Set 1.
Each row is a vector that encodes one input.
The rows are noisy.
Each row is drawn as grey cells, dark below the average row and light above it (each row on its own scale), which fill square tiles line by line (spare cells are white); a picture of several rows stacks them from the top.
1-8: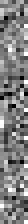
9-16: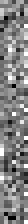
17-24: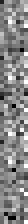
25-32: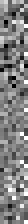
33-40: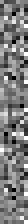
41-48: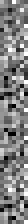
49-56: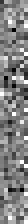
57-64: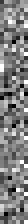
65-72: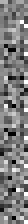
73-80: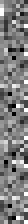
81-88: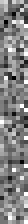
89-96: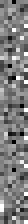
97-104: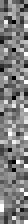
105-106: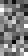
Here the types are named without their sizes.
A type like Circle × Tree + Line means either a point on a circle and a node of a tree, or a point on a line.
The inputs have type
Bool × Bool × Bool × Bool + Line.
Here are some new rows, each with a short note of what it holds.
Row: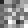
a point on a line
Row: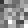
a point on a line
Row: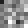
a point on a line
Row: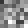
a point on a line
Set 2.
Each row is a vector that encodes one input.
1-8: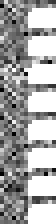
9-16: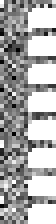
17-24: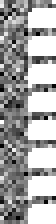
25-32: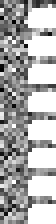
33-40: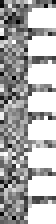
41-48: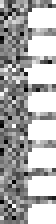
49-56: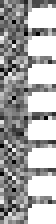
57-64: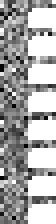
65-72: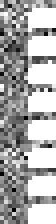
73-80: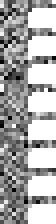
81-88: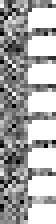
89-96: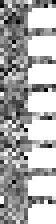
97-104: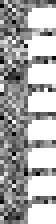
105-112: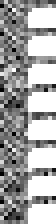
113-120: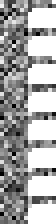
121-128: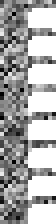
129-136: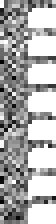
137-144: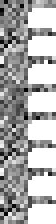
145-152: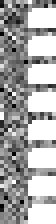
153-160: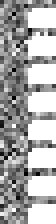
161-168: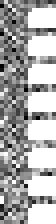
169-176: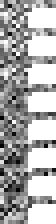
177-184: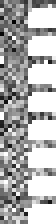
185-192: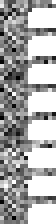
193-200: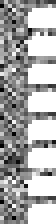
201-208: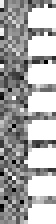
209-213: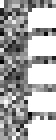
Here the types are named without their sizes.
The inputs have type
Bool × Bool × Bool + Tree + Unit.
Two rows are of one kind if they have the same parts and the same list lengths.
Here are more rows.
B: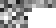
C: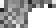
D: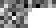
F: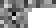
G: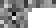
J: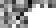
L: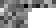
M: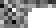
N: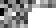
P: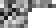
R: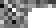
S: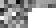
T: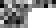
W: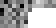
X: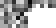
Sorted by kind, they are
B, C, N, P, S, W
D, F, G, L, M, R, T
J, X

